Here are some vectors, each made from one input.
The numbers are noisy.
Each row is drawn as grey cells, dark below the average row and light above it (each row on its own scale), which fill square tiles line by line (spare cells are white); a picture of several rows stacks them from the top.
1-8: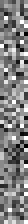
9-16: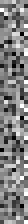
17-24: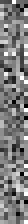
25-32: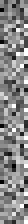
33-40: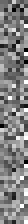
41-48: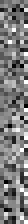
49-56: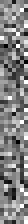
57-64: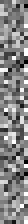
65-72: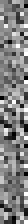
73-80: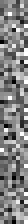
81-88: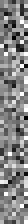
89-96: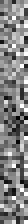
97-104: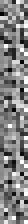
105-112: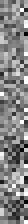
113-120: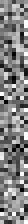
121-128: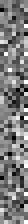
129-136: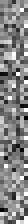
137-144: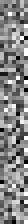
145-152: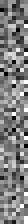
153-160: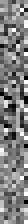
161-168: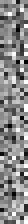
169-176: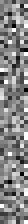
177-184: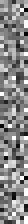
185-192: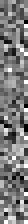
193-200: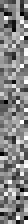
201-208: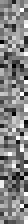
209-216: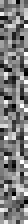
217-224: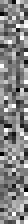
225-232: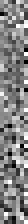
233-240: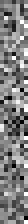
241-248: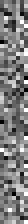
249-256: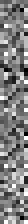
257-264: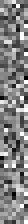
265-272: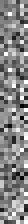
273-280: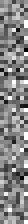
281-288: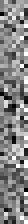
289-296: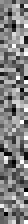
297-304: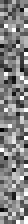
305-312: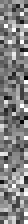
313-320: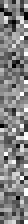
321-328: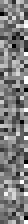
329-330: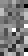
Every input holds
a list of up to two points on a 13-point line.
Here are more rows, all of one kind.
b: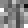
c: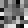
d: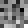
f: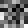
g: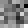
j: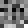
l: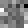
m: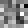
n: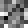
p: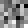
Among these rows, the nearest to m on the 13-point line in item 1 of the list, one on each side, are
g and p.
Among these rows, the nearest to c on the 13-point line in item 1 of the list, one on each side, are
l and n.
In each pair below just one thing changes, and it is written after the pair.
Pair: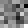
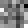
the place on the 13-point line in item 1 of the list
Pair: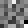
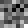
the place on the 13-point line in item 2 of the list
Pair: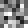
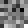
the place on the 13-point line in item 1 of the list
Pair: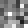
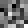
the place on the 13-point line in item 1 of the list
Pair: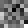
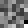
the place on the 13-point line in item 2 of the list
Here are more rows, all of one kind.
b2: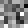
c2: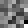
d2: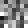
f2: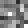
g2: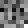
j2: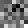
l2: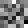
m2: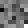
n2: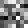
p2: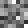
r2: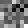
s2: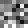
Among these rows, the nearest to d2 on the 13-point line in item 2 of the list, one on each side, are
g2 and s2.
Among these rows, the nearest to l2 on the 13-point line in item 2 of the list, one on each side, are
n2 and p2.
